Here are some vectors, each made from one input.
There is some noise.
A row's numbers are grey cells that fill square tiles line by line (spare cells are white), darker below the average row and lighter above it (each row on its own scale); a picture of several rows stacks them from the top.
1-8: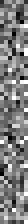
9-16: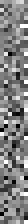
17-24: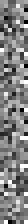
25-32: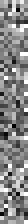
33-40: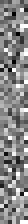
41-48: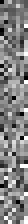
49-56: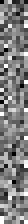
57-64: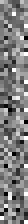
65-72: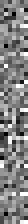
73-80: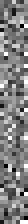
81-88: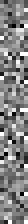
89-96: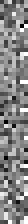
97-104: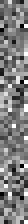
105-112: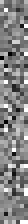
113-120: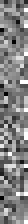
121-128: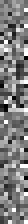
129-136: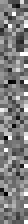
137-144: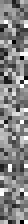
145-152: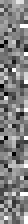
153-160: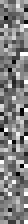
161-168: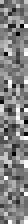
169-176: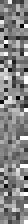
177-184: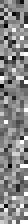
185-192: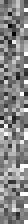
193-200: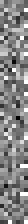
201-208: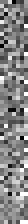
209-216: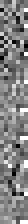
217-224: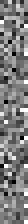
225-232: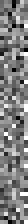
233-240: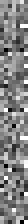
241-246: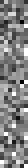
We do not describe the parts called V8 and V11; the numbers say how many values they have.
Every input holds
a point on a 10-point line, a true/false value, a value of V8 and a value of V11.
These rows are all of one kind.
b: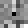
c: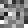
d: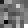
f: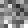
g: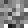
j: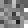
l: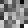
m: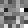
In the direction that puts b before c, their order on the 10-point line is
j, b, l, d, m, c, g, f.
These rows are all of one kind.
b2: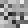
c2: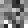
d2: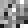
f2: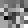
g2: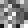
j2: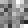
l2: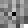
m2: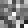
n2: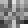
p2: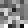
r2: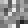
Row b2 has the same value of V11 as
c2 and f2.
